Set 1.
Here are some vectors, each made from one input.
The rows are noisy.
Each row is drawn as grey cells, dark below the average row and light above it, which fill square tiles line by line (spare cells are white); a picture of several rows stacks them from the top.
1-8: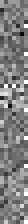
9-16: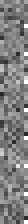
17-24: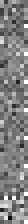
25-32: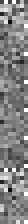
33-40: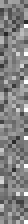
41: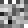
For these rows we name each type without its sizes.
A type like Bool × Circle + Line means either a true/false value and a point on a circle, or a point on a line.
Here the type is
List(Line × Line).
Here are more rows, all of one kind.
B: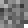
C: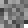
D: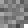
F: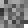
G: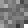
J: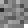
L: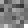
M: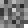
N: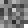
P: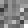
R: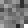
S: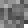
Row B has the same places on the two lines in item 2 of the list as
F, J and M.
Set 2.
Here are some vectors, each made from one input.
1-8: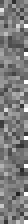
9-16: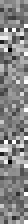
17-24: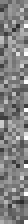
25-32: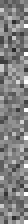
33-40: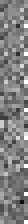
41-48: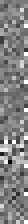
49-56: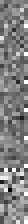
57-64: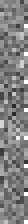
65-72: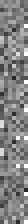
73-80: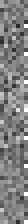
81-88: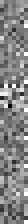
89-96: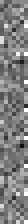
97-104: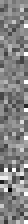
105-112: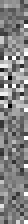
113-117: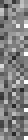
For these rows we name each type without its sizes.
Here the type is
List(Line × Line).
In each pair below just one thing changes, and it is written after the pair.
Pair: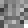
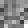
the place on one of the two lines in item 2 of the list
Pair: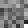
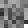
the place on one of the two lines in item 2 of the list
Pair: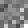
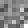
the place on one of the two lines in item 1 of the list
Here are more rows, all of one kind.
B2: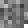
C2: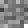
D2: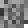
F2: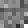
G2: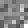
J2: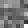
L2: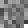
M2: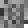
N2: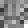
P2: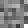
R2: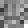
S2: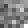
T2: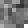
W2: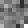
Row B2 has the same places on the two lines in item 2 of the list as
D2, M2, N2 and R2.
